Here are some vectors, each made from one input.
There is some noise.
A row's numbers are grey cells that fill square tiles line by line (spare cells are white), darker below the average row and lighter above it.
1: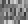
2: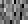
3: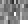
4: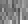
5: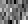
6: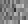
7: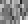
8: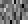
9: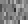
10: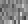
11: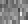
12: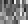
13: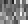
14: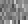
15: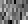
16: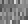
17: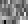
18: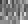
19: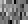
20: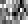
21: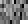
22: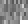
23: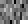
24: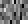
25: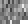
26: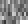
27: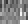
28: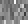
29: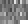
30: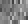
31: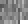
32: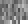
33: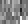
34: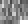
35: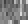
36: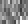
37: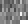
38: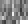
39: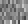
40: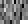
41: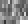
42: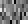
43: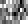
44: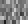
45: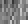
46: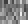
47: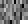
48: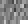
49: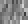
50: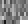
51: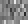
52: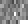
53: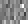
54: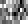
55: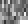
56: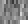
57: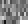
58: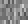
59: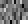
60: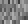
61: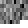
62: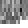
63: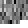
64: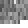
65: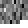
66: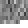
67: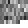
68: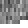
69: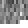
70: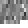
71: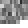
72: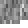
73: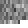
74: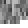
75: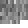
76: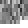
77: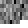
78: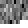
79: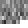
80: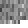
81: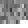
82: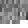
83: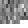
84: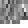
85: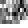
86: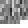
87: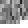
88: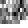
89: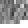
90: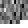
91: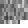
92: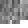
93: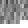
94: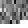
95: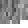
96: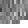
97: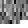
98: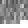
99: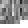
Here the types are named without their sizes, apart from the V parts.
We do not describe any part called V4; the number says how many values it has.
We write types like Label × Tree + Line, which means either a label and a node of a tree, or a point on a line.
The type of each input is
List(Bool × V4).
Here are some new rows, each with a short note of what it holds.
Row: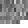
a list of three items
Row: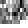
the empty list
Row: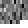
a list of one item
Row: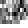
the empty list
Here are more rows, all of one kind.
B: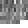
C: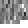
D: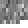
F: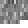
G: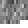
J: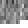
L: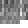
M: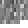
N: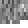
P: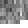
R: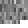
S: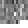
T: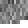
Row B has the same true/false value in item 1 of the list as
L, P, R and T.
